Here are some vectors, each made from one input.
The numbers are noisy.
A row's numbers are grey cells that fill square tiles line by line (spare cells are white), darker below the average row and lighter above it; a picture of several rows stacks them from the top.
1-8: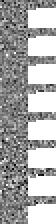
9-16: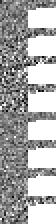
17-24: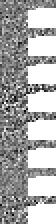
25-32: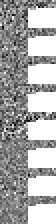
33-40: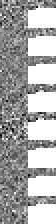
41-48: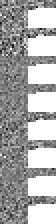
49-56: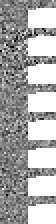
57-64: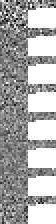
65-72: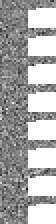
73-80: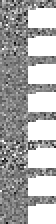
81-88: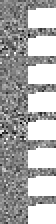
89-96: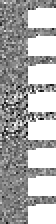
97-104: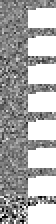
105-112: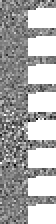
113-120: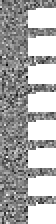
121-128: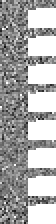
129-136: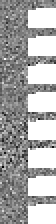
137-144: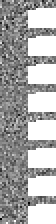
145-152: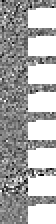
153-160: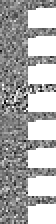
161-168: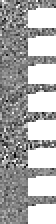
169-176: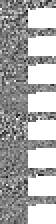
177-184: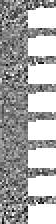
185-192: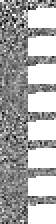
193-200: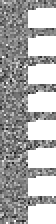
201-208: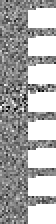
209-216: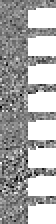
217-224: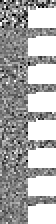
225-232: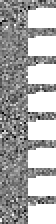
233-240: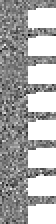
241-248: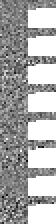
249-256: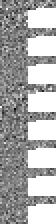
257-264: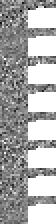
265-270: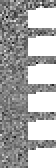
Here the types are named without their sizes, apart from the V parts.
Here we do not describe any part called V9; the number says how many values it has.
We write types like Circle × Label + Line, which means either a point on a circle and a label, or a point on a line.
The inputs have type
Bool × (Tree + Unit) + Circle × (Line + V9).
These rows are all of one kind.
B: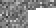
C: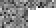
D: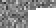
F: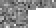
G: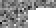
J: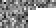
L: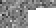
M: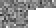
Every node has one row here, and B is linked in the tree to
F, G and L.
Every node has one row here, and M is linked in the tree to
L.
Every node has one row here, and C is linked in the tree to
G.
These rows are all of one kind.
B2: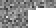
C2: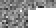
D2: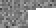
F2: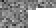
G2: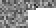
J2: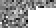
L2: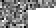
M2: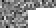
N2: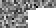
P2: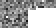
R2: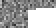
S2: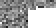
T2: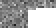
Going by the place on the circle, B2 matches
D2, F2 and P2.
